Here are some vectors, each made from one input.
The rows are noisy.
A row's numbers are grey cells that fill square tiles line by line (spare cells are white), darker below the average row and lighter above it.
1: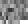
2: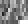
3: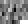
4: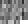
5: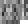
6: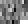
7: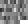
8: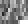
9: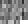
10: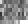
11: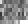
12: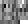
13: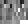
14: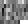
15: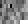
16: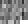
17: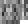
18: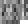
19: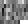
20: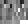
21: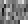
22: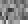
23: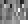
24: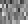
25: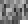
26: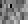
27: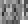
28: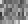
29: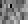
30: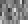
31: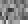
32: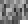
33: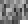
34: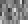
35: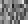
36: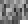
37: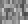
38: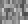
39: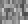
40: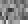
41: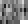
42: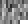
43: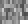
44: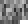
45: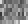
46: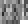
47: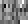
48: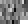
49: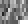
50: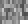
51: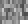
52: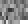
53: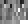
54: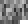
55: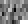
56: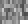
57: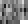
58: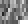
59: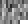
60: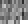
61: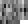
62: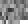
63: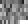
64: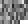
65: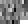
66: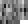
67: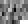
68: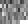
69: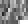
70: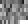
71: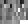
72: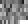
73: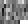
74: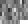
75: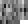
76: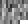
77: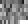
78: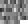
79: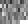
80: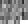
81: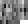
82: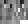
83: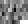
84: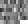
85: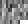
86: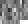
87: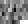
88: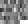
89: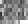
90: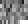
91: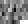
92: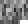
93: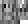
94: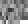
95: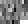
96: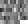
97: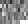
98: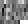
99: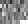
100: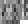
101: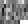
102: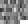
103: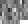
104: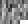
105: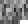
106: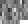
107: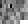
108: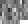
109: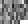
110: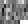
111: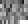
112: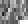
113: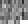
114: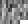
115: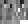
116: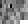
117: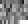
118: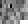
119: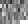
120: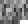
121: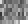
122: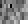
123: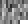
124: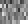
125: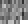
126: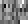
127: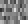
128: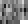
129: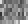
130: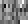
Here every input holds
either one of 11 labels, or a point on a 9-point line.
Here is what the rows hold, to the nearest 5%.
About 60% of them hold one of 11 labels. The rest hold a point on a 9-point line.
